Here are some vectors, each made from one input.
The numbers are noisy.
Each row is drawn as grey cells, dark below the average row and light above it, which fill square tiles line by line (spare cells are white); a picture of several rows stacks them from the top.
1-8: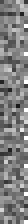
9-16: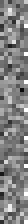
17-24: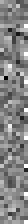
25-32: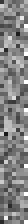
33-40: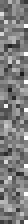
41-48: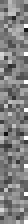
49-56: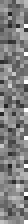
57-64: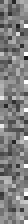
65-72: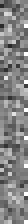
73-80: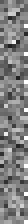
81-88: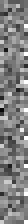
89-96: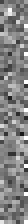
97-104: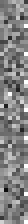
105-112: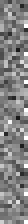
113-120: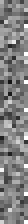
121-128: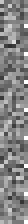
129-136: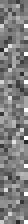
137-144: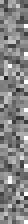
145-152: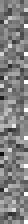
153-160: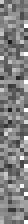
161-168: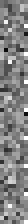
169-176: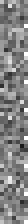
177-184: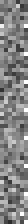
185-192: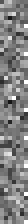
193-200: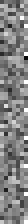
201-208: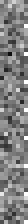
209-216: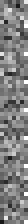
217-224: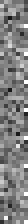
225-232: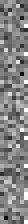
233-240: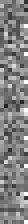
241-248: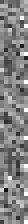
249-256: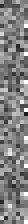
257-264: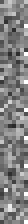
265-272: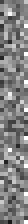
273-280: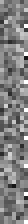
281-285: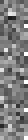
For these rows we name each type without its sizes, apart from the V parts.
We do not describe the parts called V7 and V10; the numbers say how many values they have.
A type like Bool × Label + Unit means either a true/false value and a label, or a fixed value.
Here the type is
(Bool × Line + V10) × V7.
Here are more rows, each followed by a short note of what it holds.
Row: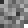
a point on a line, a true/false value and a value of V7
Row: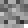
a value of V7 and a value of V10
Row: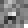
a value of V7 and a value of V10
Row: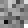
a value of V7 and a value of V10
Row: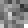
a point on a line, a true/false value and a value of V7
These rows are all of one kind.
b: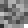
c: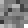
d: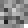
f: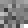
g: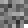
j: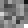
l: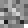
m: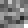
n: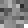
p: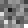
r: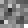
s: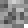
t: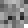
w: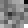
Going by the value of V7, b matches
j, m and p.
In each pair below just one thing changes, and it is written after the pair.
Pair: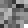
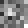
the value of V7
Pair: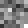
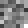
the place on the line
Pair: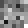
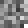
the true/false value
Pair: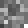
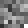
the place on the line
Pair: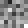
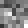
the value of V7
